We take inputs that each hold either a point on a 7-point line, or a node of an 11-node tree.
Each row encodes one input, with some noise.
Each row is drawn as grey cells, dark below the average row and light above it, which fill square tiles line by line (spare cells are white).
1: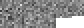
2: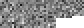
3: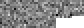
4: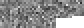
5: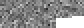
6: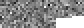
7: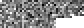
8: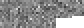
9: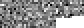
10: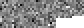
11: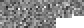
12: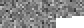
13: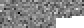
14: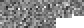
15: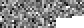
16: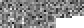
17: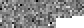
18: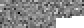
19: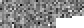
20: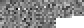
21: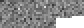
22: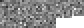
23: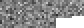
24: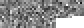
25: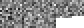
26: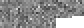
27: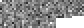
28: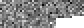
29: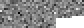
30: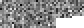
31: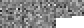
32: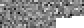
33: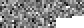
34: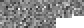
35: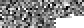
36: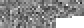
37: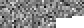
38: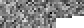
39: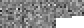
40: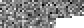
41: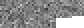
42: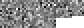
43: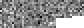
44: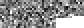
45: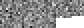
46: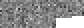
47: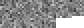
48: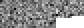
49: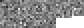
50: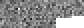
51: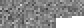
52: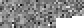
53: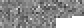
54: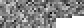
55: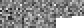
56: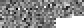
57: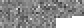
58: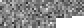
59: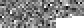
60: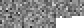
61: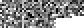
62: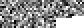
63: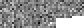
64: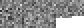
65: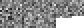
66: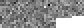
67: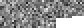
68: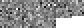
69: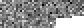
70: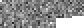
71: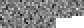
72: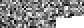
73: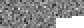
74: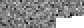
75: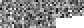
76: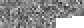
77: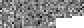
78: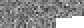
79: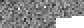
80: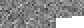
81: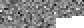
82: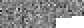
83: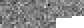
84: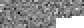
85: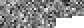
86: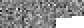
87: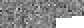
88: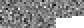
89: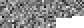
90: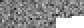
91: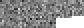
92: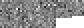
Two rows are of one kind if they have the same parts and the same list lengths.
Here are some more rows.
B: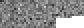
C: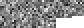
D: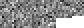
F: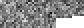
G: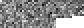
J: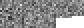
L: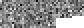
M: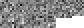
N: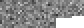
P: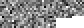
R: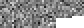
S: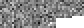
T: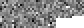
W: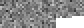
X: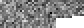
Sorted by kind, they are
B, J, N, W
C, D, F, G, L, M, P, R, S, T, X

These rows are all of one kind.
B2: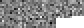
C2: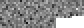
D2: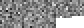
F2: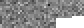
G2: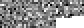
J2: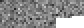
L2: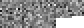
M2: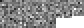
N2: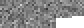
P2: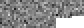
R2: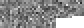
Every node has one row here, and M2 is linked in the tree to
B2.
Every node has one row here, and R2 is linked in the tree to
L2.
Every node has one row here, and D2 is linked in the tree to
N2.
